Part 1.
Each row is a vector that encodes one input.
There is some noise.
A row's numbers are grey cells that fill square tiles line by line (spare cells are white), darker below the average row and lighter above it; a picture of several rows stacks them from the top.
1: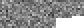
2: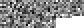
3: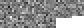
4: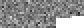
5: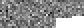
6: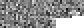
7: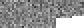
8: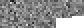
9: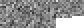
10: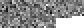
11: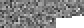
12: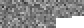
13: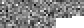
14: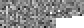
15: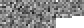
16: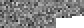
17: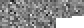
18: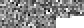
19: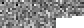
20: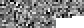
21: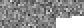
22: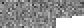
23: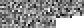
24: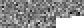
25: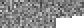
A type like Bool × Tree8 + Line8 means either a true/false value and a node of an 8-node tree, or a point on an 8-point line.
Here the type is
Label5.
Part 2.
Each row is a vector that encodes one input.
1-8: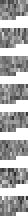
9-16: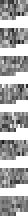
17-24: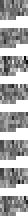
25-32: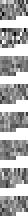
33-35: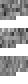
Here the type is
Line7.
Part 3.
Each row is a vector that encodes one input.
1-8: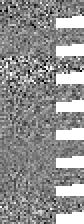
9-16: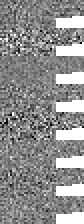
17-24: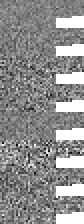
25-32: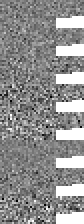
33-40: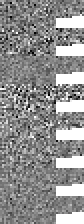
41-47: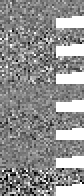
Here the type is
Tree10.
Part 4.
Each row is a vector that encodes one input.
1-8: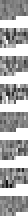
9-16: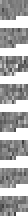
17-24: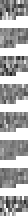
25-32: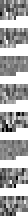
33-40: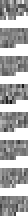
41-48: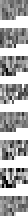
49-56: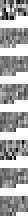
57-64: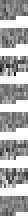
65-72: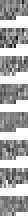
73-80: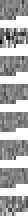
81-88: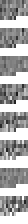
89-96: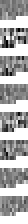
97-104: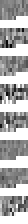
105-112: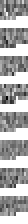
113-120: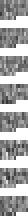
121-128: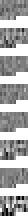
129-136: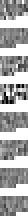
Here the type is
Circle6 + Unit.
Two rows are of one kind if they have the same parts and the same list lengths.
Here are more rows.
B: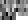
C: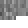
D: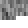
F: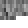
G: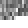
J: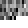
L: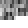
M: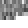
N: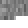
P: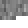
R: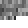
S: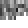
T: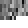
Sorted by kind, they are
B, M, S
C, D, F, G, J, L, N, P, R, T

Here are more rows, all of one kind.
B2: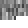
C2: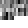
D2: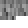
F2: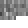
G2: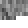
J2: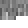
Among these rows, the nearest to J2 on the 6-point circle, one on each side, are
B2 and D2.
